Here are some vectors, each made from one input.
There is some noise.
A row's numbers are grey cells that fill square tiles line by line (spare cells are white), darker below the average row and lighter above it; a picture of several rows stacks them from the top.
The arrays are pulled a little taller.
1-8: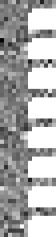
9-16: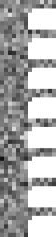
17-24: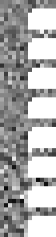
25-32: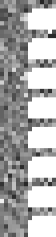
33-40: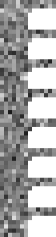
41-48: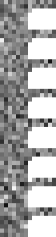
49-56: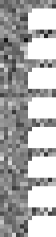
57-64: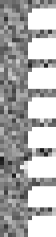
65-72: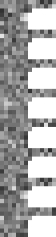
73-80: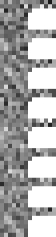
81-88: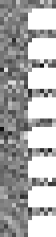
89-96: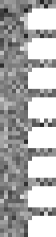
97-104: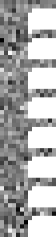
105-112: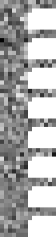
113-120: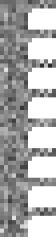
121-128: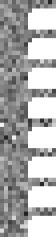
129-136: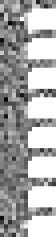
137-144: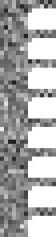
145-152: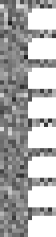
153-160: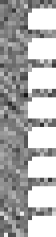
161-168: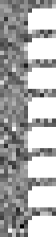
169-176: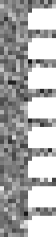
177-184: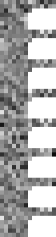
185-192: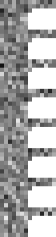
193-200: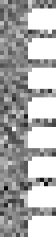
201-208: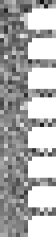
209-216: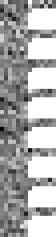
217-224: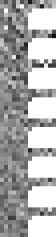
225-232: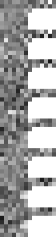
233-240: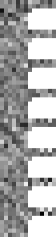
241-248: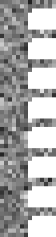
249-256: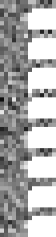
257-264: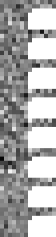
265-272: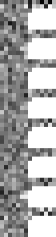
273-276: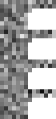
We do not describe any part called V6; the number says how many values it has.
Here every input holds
a point on a 9-point line, a true/false value and a value of V6, together with a list of up to two points on a 7-point line.
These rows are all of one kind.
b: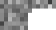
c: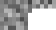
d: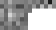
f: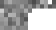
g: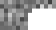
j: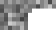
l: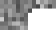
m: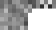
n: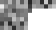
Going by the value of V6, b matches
j and n.
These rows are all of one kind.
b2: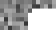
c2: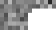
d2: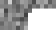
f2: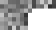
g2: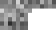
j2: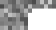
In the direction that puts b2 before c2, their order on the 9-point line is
b2, g2, d2, j2, f2, c2.
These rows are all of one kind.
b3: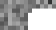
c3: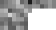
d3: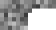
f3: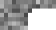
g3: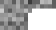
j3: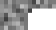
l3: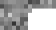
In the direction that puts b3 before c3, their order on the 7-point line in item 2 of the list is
l3, g3, j3, b3, c3, d3, f3.
